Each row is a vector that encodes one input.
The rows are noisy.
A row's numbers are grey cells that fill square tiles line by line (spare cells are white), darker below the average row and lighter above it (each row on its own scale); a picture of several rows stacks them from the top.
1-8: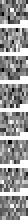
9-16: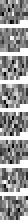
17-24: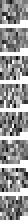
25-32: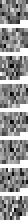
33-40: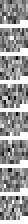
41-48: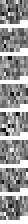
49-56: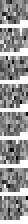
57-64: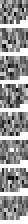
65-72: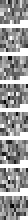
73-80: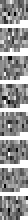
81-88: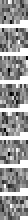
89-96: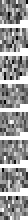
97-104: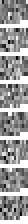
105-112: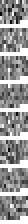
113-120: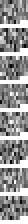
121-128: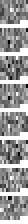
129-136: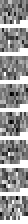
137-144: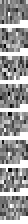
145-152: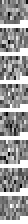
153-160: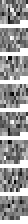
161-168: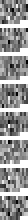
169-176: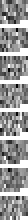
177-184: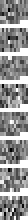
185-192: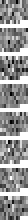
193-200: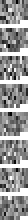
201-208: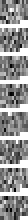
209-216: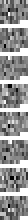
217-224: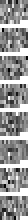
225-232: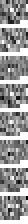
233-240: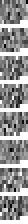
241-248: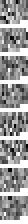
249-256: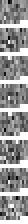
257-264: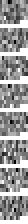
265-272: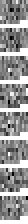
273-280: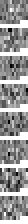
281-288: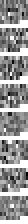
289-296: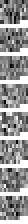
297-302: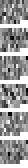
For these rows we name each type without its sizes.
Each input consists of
either a fixed value, or three true/false values.
